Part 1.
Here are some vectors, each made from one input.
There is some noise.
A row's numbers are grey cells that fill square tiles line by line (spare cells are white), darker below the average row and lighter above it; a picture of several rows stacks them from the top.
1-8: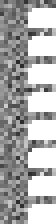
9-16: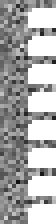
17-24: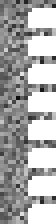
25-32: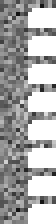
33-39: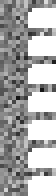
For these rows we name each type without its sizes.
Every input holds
a point on a circle.
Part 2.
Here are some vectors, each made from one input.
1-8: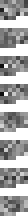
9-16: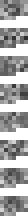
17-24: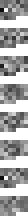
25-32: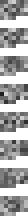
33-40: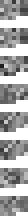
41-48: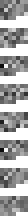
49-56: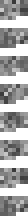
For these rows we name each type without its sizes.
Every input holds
a point on a line.
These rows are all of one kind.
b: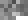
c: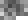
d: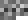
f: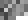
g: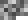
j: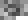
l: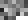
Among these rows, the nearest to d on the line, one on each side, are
b and f.
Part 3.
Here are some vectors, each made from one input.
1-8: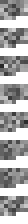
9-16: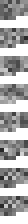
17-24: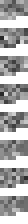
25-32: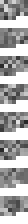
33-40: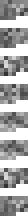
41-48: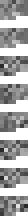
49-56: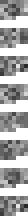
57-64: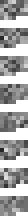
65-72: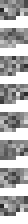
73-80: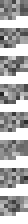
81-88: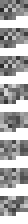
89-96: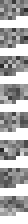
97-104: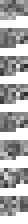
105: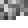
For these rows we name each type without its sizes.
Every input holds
a point on a line.
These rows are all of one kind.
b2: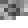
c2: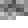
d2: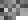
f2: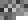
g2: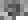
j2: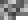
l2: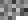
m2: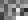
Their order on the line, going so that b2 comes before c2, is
j2, b2, g2, c2, l2, m2, f2, d2.
